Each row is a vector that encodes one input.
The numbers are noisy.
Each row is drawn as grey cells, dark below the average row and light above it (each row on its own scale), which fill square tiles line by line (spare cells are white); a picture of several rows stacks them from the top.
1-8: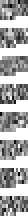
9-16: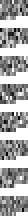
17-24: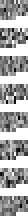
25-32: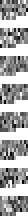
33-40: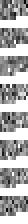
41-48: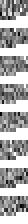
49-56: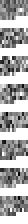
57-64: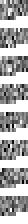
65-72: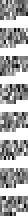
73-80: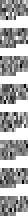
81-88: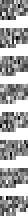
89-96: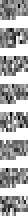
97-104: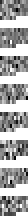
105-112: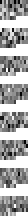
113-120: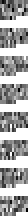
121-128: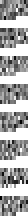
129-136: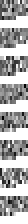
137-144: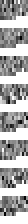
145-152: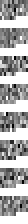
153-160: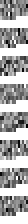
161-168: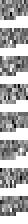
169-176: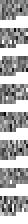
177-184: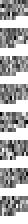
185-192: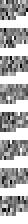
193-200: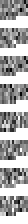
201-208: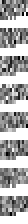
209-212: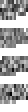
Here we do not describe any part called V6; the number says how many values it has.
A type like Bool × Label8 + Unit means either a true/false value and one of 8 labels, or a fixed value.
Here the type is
(Label5 + Line10) × (Line5 + V6).
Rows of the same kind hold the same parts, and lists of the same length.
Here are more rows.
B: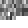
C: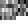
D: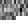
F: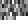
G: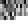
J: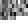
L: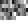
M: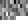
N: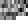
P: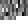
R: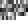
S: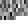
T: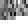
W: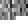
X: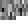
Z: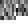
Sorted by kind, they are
B, C, R
D, N
F, L, M, P, Z
G, J, S, T, W, X

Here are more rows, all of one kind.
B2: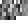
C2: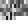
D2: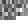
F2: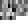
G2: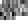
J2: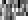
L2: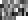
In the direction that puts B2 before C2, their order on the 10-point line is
F2, G2, B2, D2, J2, L2, C2.
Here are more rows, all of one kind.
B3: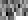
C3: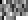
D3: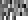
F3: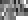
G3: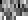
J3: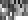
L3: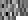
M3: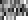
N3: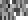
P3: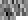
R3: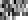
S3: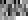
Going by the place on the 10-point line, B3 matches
G3, M3, P3 and S3.
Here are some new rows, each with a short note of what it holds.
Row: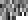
a point on a 10-point line and a value of V6
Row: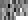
a point on a 10-point line and a value of V6
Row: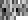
a point on a 10-point line and a value of V6
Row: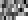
one of 5 labels and a value of V6
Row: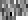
one of 5 labels and a point on a 5-point line
